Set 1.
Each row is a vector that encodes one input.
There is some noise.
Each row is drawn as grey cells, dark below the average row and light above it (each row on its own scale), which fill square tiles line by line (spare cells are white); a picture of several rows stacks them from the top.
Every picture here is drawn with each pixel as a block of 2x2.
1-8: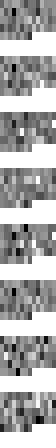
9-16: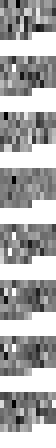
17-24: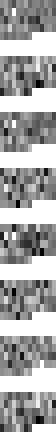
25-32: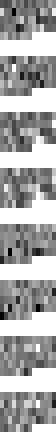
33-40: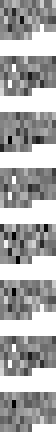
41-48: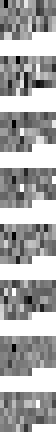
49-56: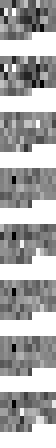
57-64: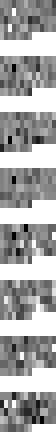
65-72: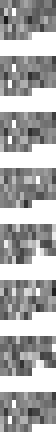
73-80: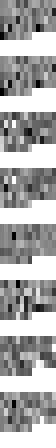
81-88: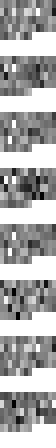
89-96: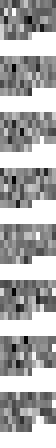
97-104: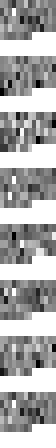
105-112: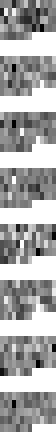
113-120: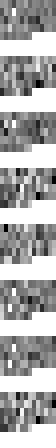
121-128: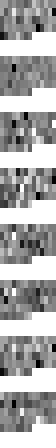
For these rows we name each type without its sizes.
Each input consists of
either a fixed value, or a node of a tree, or four true/false values.
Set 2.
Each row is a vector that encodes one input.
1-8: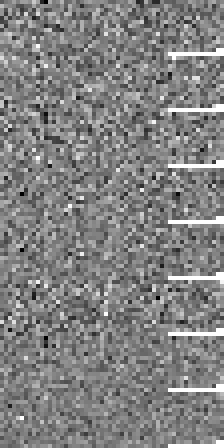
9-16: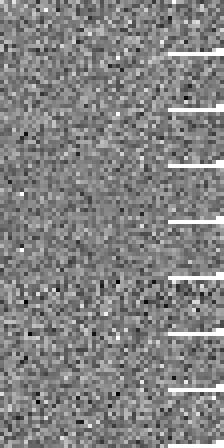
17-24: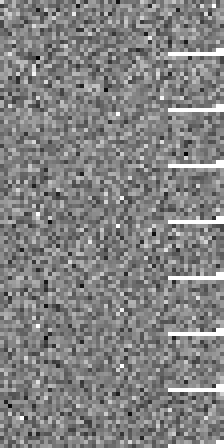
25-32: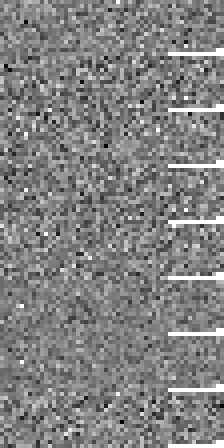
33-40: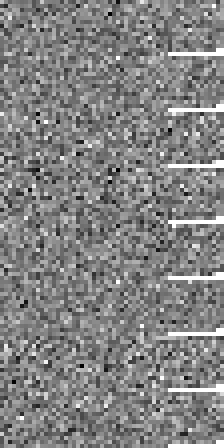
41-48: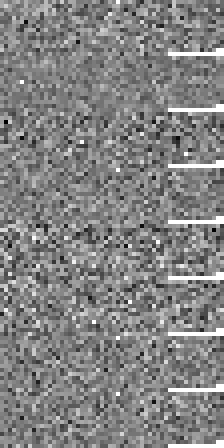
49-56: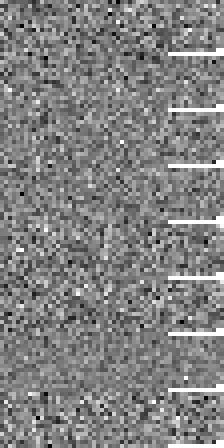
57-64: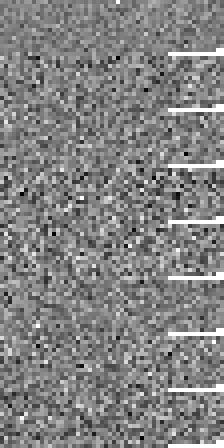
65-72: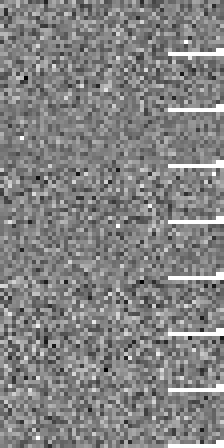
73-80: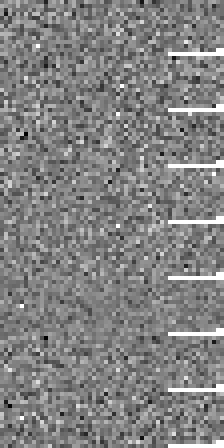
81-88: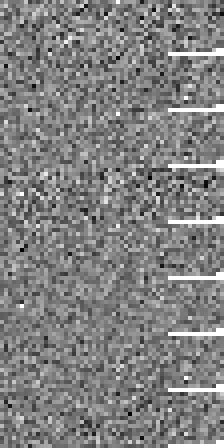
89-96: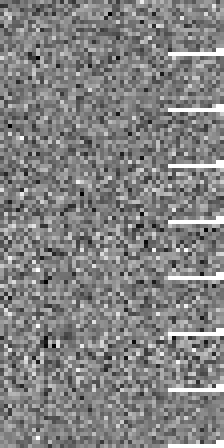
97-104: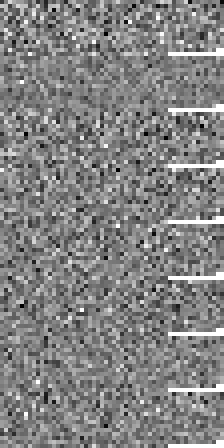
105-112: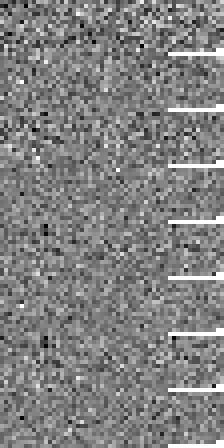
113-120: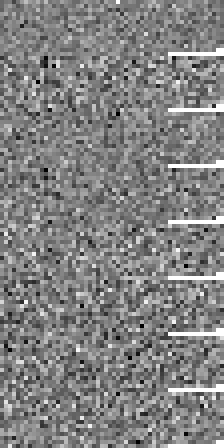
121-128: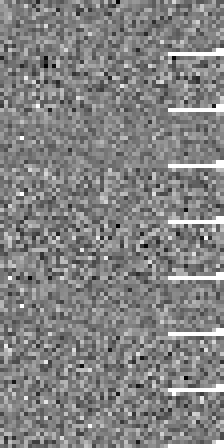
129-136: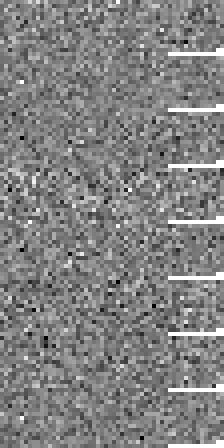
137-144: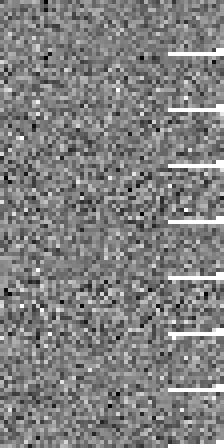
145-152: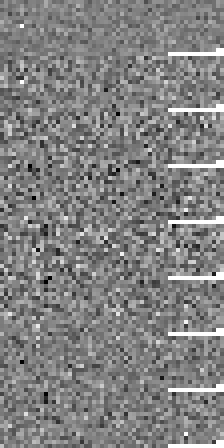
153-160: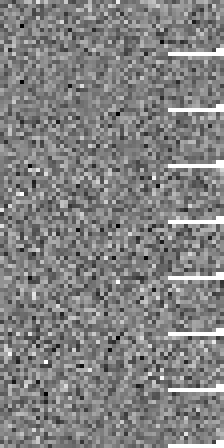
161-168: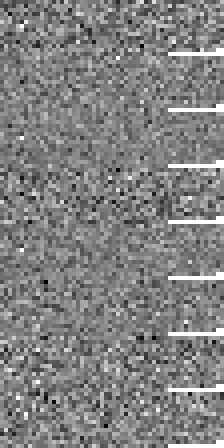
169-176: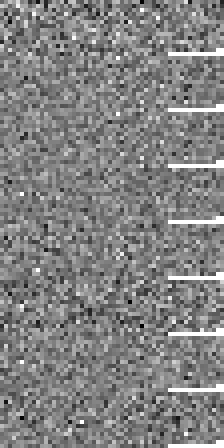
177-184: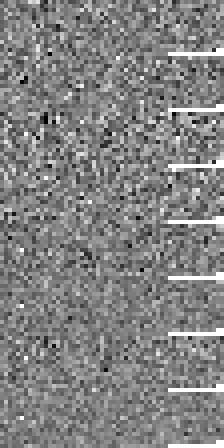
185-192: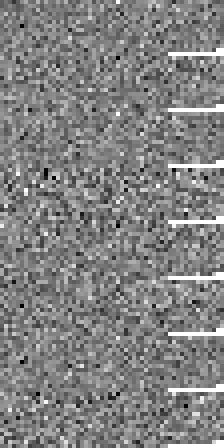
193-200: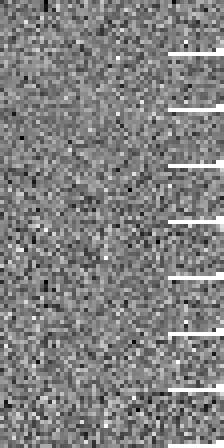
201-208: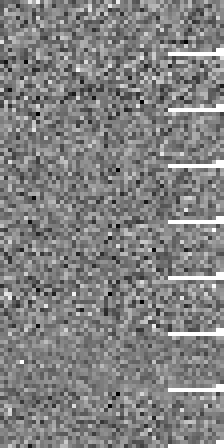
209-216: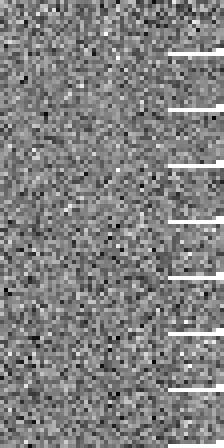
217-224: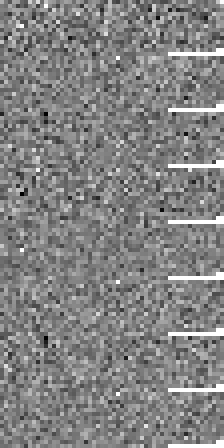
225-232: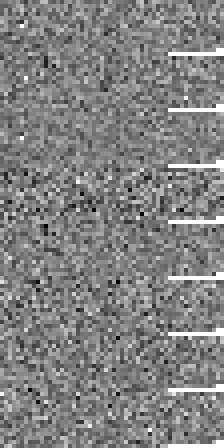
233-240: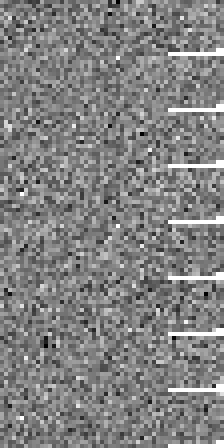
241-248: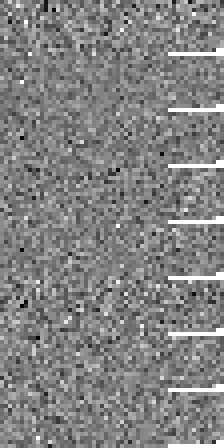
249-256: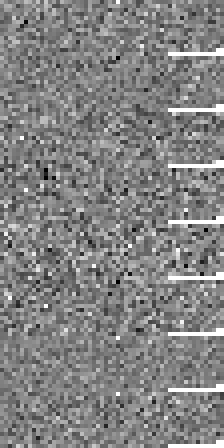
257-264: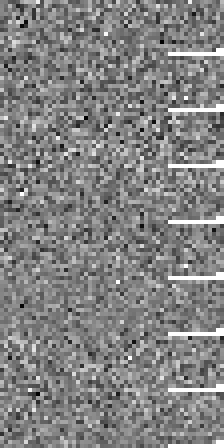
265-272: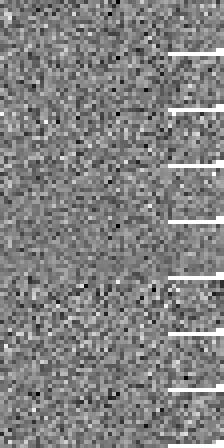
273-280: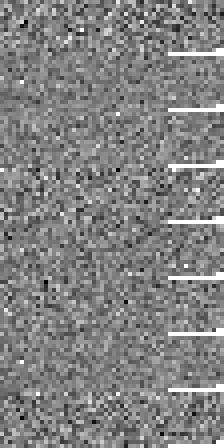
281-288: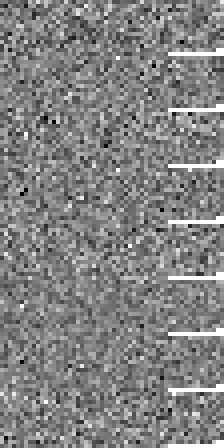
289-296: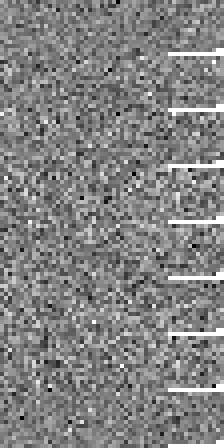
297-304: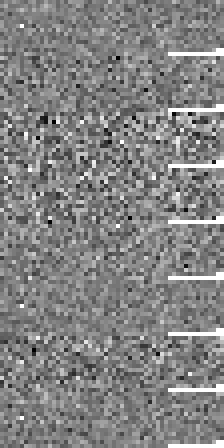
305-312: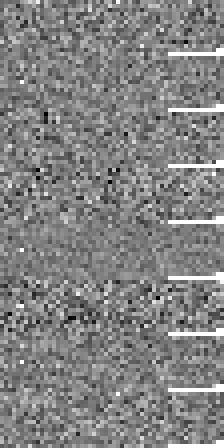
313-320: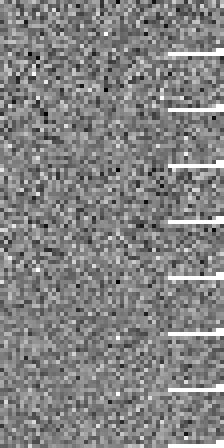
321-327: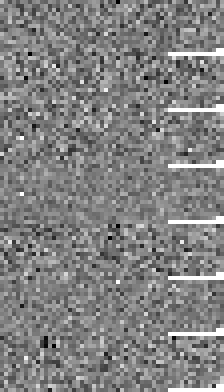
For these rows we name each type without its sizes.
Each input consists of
a label, together with either a point on a circle, or a fixed value.
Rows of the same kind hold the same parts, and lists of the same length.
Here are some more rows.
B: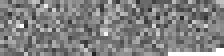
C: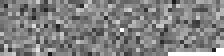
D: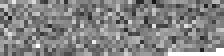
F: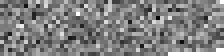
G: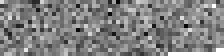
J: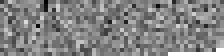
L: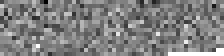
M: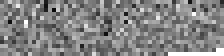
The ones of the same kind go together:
B, D, J, L
C, F, G, M

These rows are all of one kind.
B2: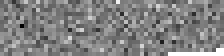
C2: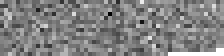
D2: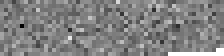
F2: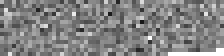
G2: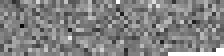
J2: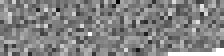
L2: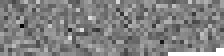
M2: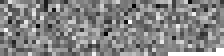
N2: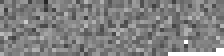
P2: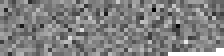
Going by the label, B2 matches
D2, G2, L2 and P2.
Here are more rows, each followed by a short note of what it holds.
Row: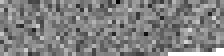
a label
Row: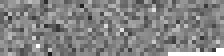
a label
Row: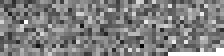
a point on a circle and a label
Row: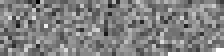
a point on a circle and a label
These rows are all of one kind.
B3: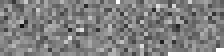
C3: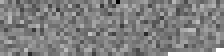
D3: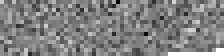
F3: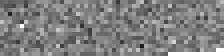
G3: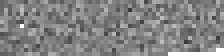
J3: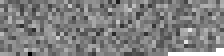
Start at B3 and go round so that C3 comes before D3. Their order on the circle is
B3, C3, F3, D3, J3, G3.
